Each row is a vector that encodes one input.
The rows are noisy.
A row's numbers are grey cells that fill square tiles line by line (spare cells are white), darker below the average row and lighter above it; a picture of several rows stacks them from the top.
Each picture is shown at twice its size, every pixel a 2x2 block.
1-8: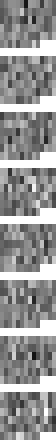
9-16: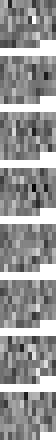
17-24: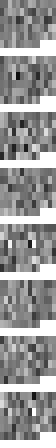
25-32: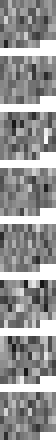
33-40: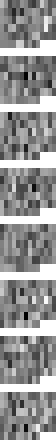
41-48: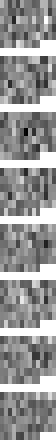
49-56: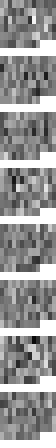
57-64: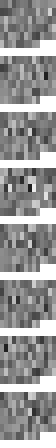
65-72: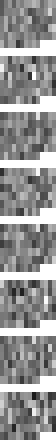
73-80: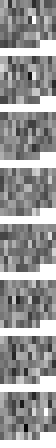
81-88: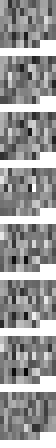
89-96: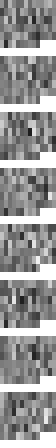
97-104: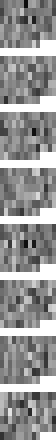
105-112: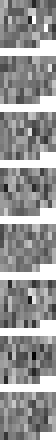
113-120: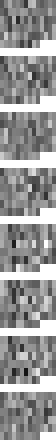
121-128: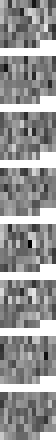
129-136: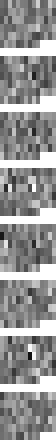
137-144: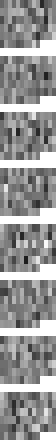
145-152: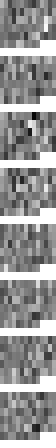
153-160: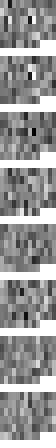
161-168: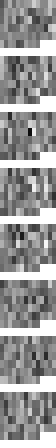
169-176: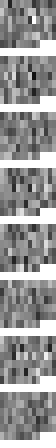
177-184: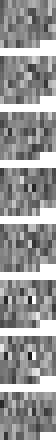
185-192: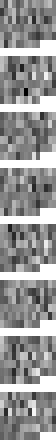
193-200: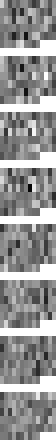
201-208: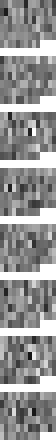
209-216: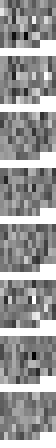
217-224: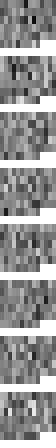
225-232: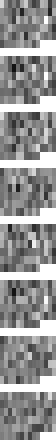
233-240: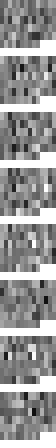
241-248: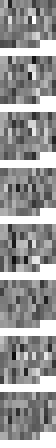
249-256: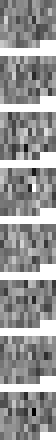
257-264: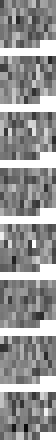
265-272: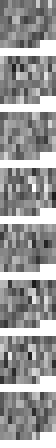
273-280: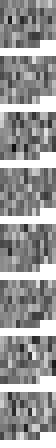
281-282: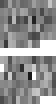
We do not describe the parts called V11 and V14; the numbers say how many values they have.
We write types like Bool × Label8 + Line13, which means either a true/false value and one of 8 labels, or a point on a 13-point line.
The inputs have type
Bool × V14 + (Tree13 + Unit) × V11.
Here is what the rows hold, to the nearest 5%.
About 40% of them hold a true/false value and a value of V14. The rest hold a value of V11, together with either a fixed value, or a node of a 13-node tree.
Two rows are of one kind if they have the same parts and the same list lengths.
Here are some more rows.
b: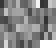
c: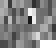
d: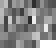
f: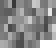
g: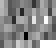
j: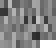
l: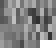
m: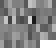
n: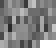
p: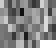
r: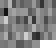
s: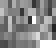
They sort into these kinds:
b, f, j, n, r
c, d, g, p, s
l, m

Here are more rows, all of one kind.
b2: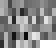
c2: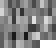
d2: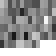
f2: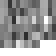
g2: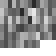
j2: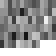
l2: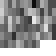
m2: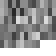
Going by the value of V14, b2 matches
d2 and j2.
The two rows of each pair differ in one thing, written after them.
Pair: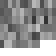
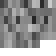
the node of the tree
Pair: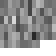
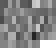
the value of V11
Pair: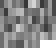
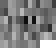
the node of the tree
